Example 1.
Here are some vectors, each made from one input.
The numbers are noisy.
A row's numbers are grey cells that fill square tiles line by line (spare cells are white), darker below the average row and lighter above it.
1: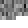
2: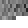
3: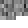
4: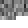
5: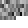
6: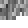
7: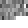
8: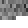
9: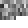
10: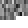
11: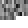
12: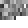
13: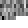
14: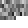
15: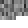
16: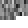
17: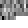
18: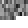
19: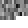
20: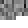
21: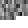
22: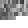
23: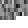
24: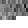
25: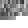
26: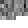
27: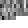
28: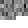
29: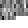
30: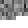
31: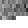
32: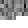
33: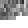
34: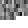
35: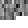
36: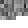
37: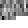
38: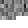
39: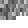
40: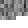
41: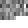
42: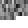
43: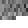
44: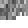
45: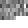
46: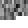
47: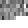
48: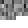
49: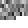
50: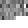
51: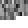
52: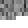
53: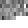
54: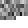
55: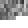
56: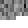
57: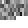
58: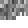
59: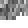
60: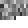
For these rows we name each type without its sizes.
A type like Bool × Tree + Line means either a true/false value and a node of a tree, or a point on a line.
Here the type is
Circle.
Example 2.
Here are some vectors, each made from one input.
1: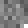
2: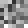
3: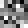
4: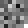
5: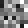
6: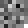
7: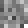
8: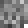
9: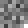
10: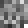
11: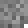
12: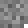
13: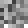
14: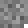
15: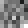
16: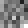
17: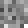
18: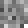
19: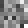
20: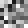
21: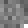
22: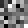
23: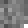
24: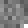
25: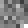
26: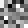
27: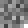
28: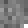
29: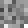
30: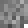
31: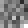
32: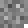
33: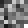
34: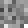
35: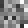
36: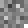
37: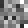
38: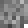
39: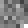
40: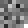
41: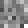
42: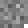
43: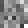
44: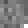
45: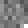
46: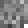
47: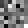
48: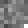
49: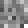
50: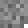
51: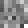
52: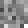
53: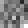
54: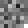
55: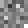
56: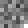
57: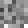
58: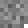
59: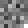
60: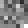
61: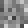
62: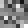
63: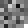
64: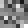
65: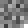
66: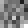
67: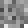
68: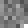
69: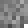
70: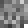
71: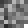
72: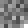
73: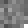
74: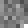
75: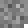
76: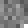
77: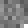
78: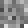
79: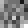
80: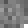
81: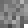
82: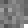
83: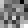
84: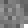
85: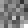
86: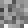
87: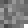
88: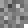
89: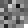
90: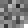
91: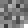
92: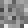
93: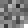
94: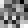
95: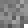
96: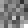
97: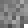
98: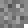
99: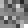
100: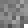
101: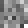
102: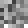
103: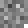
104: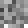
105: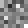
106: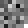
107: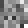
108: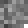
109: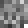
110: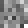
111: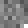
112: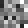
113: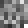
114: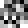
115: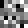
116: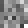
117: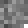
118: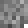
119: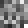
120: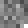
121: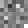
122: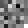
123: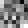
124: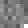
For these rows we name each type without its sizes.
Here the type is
Line.
